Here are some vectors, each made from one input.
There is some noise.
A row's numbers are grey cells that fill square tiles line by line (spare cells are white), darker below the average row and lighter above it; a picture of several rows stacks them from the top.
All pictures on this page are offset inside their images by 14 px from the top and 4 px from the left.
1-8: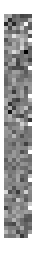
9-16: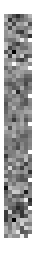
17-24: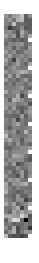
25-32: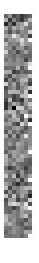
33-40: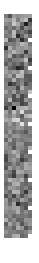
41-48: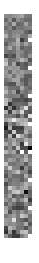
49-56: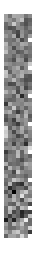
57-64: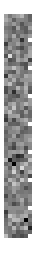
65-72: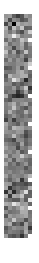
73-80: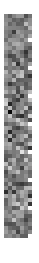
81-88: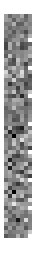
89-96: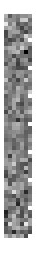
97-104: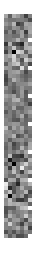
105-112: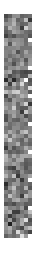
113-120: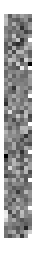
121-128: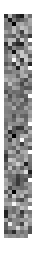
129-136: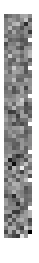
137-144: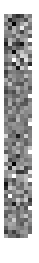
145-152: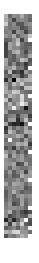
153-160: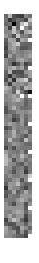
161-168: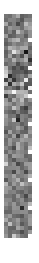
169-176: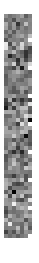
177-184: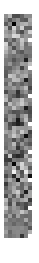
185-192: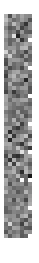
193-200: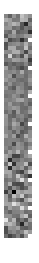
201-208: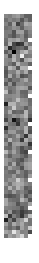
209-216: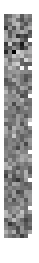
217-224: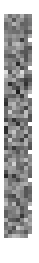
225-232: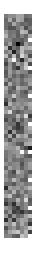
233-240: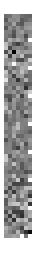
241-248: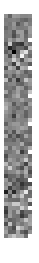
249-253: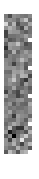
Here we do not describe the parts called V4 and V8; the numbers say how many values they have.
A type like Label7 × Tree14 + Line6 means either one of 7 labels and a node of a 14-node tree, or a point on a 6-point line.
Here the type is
(Bool × Bool × Bool × Bool × V8 + V4) × Line7.
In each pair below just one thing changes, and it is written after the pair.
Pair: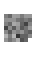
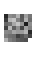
the place on the 7-point line
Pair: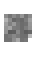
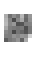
the place on the 7-point line
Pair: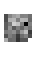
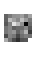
one of the four true/false values
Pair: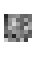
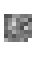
one of the four true/false values
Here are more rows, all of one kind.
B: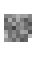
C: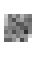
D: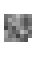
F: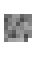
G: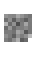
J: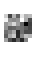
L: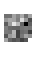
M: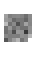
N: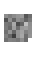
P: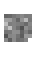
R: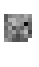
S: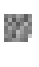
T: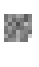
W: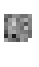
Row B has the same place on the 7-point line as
G, N, S and T.
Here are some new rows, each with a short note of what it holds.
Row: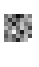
a point on a 7-point line and a value of V4
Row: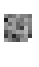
a point on a 7-point line, four true/false values and a value of V8
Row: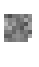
a point on a 7-point line, four true/false values and a value of V8
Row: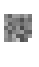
a point on a 7-point line, four true/false values and a value of V8
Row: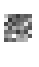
a point on a 7-point line and a value of V4
